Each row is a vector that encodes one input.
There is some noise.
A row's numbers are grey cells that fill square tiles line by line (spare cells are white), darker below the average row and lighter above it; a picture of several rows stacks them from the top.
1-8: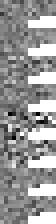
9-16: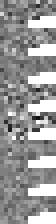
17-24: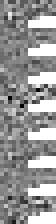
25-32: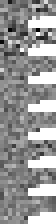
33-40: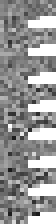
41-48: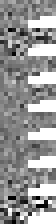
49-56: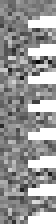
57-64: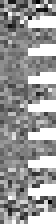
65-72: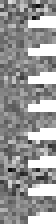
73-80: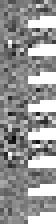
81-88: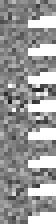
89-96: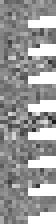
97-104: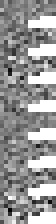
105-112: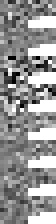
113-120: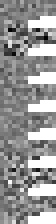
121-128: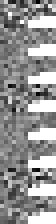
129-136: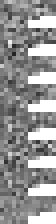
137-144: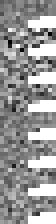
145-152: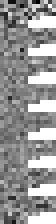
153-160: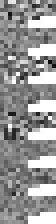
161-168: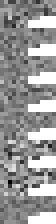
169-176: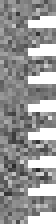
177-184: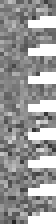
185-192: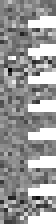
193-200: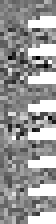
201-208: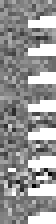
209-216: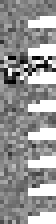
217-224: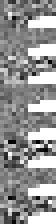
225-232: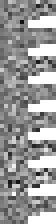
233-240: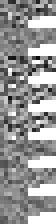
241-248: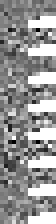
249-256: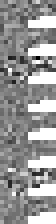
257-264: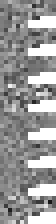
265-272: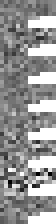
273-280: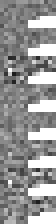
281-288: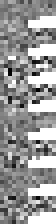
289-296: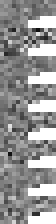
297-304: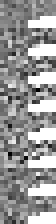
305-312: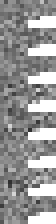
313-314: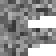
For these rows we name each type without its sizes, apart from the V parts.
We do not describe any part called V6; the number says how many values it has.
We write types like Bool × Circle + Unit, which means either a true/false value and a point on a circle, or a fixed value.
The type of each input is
(Bool × Bool × Bool + V6) × (Circle + Unit).
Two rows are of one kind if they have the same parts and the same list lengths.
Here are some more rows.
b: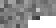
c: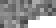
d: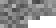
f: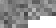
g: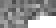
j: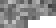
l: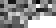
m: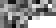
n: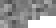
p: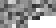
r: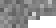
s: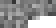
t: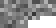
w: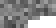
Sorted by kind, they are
b, d, f, l, n, p, r, t
c, s
g, j
m, w

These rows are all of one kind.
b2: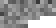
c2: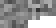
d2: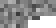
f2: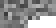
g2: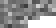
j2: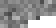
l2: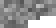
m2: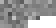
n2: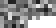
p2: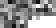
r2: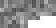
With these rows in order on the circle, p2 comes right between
c2 and f2.
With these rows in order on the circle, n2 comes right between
b2 and d2.
